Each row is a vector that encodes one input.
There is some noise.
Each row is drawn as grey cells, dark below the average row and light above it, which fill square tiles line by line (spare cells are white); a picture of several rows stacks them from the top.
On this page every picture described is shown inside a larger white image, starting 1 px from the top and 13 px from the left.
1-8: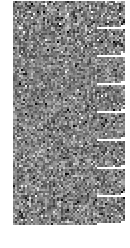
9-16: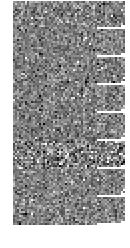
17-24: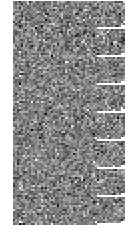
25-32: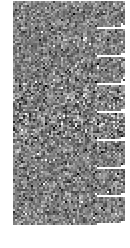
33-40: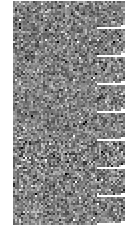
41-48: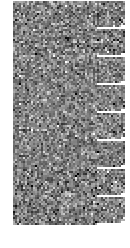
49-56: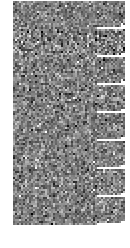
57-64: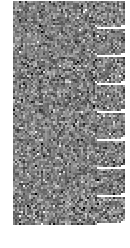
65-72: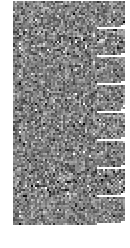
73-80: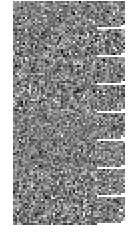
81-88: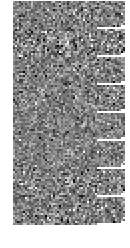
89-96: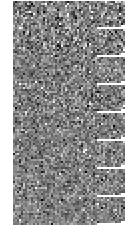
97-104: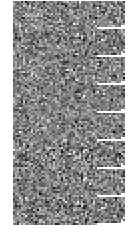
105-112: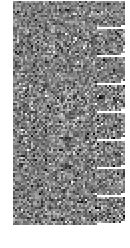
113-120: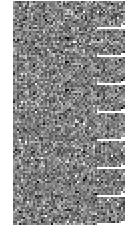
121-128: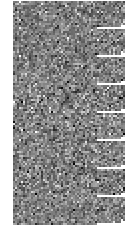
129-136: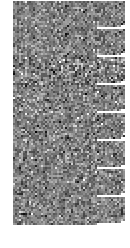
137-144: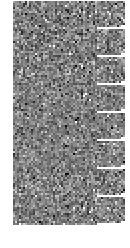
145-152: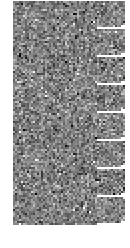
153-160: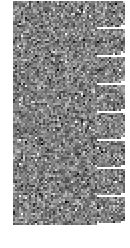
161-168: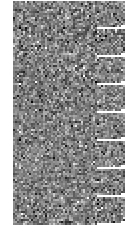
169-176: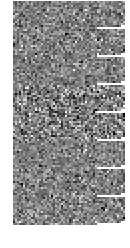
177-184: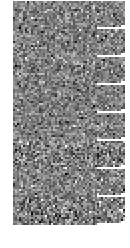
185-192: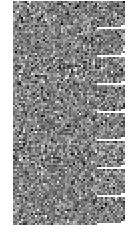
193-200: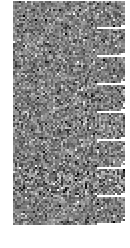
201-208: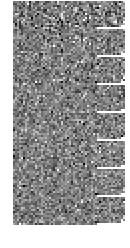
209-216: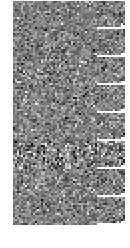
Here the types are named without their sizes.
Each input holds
a list of points on a circle.
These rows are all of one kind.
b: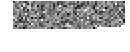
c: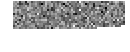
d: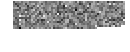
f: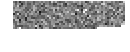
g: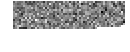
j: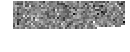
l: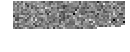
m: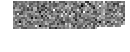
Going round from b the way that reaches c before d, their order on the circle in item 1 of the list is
b, c, g, j, l, d, f, m.
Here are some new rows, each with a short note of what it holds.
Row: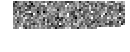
the empty list
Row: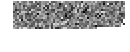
a list of three items
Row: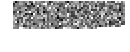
the empty list
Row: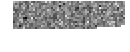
a list of two items
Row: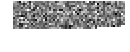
a list of one item
